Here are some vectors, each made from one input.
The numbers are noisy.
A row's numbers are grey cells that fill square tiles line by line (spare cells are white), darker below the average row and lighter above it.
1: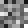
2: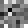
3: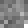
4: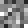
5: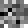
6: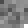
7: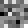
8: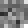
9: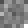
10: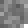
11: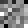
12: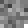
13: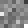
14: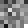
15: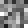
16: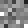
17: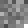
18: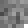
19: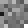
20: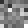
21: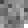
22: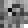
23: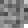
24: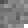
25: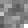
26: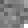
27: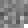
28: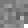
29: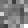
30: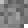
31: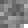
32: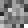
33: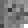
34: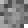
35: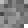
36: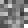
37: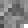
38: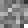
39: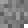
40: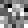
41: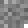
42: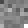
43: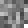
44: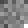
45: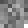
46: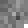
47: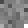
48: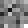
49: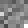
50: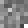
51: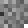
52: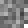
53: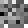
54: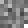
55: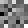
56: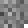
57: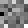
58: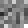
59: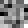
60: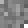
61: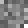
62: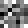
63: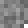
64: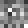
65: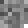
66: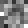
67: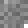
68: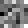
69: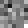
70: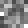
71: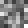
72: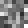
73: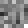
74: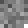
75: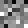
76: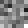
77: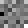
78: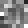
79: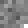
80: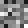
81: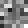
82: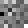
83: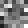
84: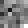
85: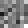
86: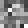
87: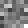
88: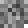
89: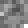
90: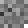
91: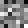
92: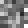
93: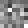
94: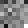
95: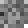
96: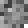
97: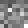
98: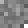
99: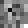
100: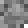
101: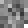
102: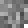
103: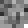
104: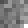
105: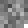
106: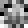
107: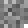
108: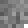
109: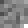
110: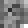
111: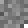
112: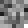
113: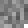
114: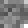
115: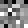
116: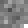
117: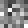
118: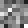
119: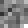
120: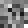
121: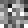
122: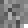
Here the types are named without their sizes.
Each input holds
a point on a line, together with either a fixed value, or a node of a tree.
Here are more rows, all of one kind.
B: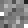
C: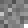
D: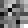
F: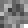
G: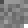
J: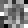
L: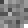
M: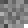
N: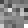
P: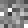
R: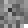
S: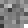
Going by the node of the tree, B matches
P and S.
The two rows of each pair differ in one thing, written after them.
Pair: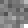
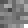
the place on the line
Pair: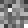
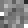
the node of the tree
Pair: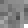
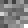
the place on the line
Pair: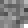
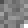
the node of the tree
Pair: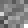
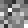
the place on the line
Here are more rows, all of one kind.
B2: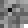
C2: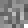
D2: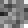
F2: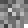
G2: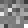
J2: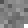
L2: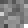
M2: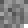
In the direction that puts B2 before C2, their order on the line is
D2, L2, G2, M2, J2, B2, F2, C2.
